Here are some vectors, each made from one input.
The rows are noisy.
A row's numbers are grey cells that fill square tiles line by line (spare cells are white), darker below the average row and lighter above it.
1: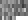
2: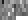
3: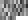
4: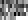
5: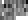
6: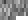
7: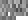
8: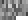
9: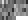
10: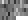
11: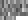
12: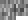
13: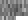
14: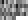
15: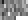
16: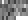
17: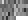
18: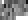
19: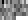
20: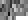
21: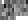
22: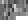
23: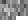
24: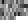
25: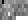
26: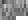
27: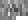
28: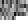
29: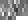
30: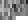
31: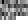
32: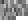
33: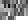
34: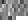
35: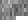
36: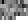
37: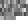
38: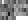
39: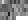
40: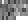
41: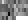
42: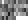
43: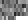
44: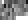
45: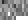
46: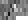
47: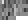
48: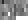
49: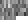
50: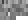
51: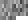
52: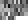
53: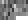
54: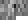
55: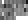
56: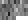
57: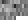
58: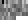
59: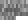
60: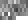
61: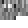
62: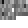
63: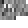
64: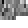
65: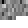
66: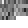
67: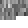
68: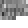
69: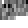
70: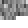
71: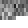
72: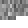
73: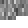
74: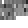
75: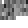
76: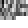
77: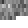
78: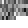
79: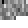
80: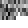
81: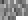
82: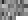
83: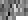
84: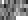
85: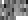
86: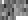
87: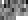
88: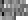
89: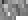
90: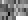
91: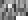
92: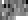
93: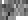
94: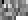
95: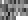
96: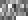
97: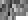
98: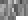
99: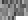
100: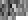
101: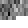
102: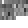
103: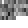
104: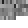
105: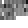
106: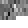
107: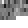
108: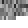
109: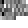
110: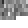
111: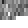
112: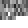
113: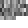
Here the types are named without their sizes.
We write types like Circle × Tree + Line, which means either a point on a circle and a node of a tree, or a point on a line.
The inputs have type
Label × (Label × Label + Unit).
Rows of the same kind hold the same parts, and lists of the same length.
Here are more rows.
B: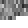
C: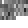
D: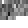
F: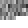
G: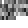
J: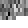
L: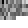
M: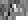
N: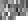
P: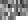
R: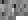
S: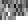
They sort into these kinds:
B, F, L, N, P, R, S
C, D, G, J, M

